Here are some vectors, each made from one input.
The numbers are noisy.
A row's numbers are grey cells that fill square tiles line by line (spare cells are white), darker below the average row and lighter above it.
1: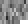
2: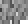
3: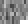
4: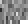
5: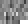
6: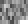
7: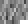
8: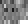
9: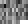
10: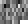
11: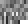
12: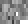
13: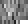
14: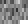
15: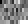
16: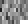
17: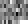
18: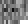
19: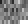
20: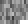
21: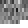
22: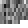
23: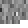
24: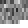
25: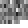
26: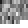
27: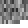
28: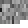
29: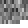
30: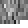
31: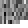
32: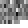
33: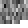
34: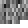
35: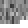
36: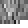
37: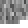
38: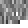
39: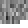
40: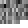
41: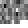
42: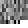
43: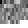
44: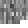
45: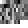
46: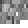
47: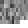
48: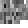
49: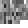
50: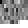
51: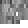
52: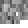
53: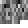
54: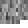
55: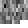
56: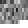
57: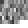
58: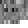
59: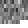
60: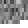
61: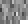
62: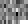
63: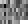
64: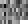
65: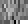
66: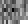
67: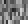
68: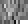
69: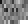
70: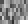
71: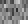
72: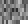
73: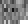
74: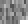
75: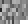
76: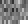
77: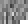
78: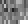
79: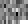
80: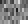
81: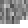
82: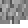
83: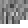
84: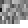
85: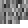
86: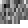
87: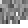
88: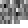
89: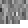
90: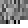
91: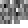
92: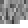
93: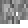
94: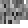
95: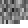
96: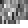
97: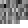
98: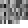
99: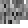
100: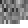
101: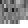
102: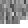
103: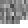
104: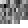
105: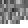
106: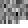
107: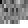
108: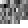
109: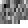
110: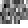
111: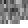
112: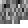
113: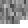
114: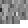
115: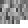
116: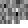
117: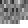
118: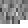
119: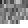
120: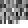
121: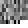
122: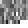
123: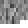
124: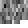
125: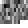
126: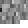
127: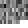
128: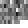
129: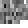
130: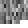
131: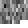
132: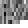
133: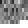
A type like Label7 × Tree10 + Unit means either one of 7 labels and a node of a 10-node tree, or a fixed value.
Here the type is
Bool × Bool × Bool + List2(Line8).
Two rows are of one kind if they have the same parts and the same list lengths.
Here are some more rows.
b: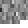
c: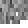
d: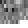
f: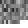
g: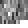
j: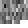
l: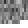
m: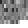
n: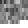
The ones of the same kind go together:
b, c
d, f, l, m, n
g
j

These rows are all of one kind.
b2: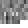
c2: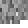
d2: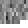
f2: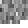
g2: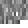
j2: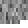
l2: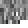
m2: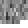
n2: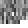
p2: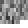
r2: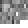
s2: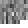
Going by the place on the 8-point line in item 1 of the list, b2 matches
d2, m2 and p2.
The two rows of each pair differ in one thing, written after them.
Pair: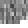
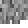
the place on the 8-point line in item 1 of the list
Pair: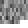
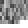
the place on the 8-point line in item 2 of the list
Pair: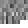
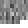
the place on the 8-point line in item 1 of the list
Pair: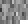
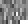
the place on the 8-point line in item 2 of the list
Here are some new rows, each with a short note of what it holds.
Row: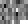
three true/false values
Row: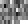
three true/false values
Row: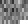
a list of one item
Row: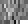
the empty list
